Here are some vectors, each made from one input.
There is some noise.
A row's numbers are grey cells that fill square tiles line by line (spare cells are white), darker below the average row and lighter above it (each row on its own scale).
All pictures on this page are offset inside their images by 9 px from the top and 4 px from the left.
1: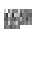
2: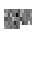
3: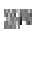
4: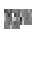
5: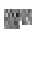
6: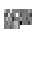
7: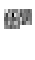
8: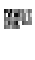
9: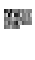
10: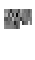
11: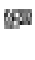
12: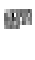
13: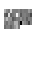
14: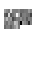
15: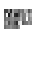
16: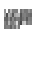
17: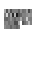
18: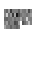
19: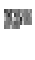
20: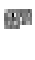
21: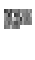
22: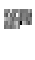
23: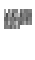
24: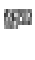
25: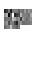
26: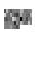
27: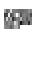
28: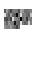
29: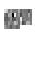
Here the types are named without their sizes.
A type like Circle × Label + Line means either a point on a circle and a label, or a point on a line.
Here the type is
Line.
